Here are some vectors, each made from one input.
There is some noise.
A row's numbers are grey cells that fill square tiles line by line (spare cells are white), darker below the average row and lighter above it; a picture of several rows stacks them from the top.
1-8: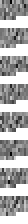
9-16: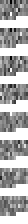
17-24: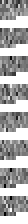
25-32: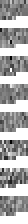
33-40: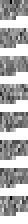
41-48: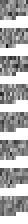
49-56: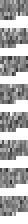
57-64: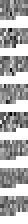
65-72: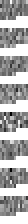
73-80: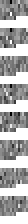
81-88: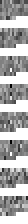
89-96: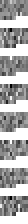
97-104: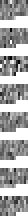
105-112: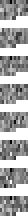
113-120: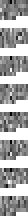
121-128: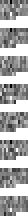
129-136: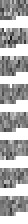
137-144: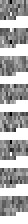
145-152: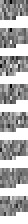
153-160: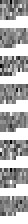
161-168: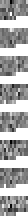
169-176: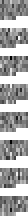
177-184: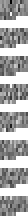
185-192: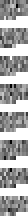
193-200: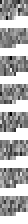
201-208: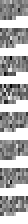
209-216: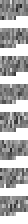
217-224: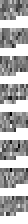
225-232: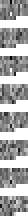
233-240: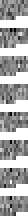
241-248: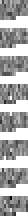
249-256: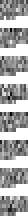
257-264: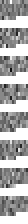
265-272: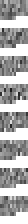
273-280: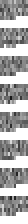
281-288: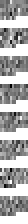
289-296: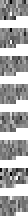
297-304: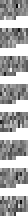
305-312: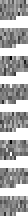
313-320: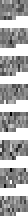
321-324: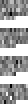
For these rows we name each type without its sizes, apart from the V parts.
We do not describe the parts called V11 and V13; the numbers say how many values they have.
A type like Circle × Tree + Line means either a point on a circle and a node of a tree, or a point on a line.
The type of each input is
(Bool × Bool × Bool × Bool + V11) × (Line + V13).
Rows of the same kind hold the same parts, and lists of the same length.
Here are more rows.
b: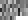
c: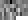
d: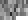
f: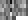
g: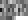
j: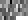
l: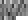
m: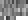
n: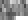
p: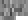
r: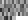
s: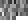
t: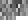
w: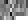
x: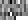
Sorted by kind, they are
b, g, l, n, p, r
c, f, s
d, m, t, w
j, x

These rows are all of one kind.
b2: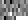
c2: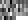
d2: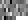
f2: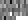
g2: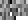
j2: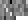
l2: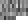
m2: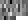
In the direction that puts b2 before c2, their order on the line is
g2, b2, f2, j2, m2, c2, l2, d2.
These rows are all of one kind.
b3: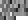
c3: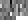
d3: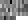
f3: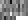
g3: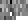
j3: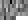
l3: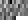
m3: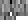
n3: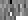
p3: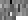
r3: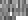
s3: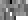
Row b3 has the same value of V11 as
c3, f3, n3 and p3.
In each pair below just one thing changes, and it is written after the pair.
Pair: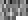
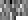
the value of V11
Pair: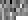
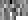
the value of V11
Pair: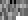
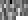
the value of V13
